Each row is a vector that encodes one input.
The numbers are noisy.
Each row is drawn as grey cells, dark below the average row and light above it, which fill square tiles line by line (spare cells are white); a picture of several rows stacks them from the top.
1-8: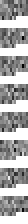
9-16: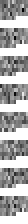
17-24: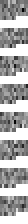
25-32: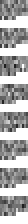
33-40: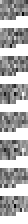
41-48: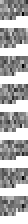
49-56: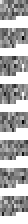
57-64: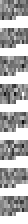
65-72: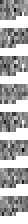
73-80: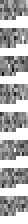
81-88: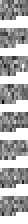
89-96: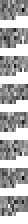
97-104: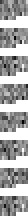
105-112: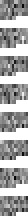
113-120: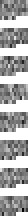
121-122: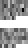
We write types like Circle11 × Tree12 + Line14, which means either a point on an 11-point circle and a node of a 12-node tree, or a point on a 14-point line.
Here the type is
Line4 × Line4 × Line4 + Line6.
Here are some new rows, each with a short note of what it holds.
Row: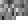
a point on each of three 4-point lines
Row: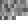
a point on a 6-point line
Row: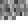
a point on a 6-point line
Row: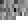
a point on a 6-point line
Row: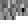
a point on a 6-point line
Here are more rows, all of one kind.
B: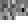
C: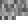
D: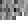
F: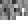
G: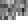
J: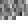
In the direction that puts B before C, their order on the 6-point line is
B, G, C, J, D, F.
